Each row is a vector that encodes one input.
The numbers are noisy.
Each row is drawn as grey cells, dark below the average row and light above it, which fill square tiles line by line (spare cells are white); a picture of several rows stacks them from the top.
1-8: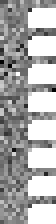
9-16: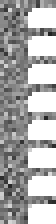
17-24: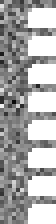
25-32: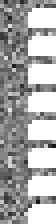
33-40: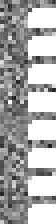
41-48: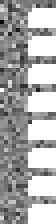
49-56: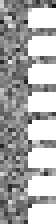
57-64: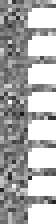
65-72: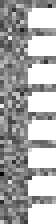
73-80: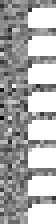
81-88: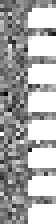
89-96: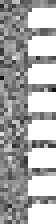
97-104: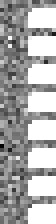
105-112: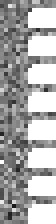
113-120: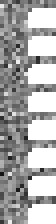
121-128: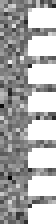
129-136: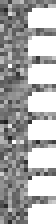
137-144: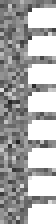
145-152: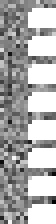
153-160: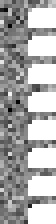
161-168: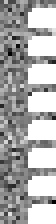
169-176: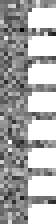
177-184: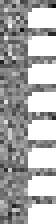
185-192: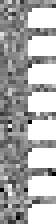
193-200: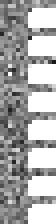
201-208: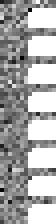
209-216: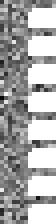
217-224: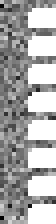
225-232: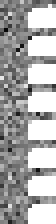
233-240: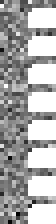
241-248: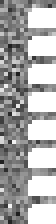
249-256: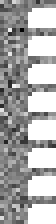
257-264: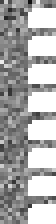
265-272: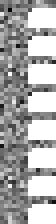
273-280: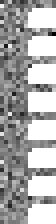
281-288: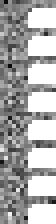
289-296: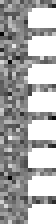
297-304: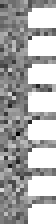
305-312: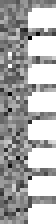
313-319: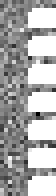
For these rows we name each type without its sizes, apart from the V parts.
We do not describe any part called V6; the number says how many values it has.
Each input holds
a node of a tree, together with a list of items, each either a point on a line, or a value of V6.
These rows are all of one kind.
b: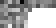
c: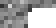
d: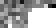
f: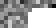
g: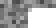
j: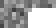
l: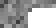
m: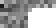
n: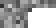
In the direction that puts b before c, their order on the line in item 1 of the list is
b, l, f, j, c, g, m, d, n.
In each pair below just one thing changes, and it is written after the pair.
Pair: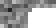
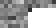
the node of the tree
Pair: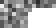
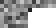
the node of the tree
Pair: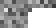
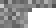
the value of V6 in item 1 of the list
